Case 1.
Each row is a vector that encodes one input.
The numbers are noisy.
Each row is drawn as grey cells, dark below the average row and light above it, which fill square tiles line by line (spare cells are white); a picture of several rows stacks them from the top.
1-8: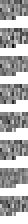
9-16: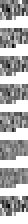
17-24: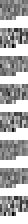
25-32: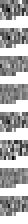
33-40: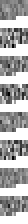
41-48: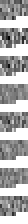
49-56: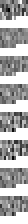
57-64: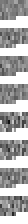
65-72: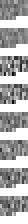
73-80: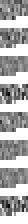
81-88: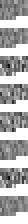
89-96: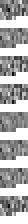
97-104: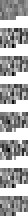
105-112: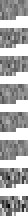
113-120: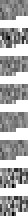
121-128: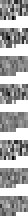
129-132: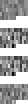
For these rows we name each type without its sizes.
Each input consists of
a point on a line.
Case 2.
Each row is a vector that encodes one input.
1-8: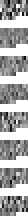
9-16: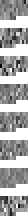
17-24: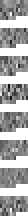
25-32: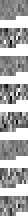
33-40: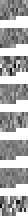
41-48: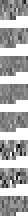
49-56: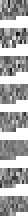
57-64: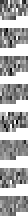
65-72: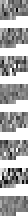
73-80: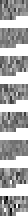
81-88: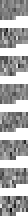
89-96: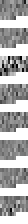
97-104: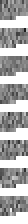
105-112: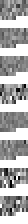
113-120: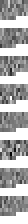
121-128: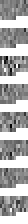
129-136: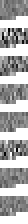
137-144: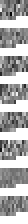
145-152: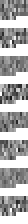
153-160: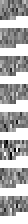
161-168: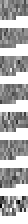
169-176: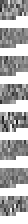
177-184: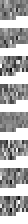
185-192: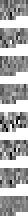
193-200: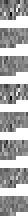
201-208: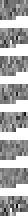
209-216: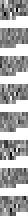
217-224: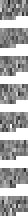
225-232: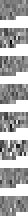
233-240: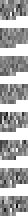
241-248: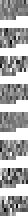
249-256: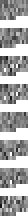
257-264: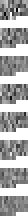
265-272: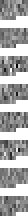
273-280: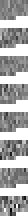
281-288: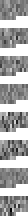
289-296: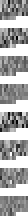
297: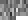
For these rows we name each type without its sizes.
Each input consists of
a node of a tree.
